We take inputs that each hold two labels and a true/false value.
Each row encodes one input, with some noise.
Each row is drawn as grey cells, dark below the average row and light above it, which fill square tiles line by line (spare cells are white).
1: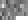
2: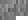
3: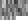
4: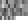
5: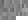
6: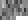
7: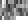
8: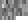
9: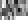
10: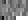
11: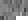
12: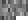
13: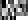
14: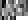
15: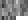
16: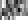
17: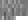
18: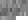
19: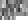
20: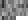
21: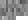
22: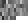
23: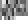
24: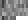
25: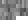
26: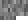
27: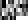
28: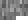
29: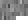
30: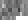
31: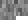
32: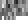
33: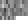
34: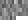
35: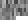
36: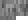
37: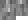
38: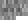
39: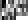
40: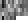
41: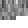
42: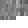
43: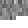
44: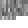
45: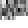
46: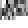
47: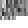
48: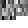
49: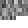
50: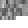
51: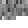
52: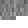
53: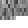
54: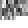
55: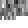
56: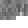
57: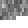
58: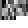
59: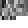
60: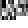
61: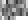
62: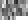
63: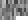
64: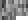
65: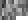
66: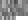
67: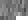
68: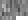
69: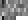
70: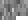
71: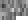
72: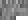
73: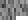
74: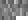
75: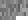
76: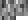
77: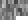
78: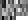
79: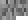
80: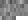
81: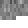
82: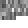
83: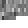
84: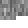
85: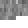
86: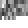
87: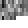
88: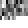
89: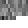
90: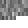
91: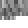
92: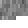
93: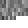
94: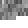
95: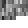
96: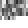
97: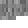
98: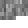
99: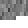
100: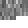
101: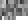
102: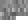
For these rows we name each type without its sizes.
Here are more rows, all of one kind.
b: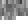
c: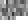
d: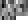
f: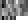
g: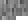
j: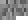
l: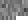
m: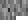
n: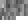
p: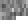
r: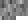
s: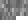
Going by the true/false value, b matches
m and s.
